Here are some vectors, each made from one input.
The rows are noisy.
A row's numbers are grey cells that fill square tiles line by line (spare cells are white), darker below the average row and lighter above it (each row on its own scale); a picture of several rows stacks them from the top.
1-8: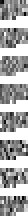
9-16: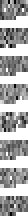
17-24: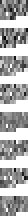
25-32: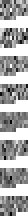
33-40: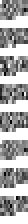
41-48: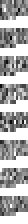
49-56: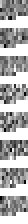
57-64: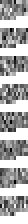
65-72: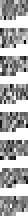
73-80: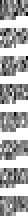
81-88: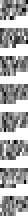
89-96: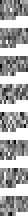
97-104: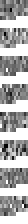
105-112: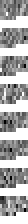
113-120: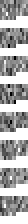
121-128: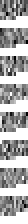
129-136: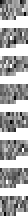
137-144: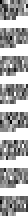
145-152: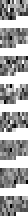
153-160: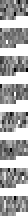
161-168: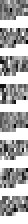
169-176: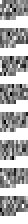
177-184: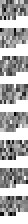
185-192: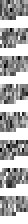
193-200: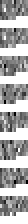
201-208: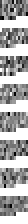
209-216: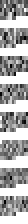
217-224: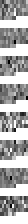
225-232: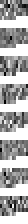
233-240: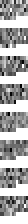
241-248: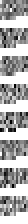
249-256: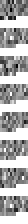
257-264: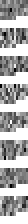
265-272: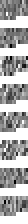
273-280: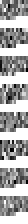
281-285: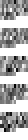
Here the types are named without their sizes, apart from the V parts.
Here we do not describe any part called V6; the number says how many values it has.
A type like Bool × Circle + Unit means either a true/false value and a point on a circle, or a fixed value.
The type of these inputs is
(Bool × Bool × Bool × Bool + V6) × Label.
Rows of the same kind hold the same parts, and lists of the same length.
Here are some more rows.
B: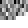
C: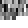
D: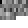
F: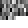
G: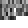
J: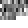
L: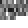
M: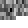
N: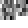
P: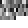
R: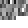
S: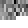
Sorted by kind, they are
B, R, S
C, D, F, G, J, L, M, N, P

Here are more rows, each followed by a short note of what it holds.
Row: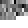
a label and a value of V6
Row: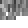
a label and a value of V6
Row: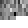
a label and a value of V6
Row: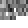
a label and four true/false values
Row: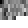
a label and four true/false values
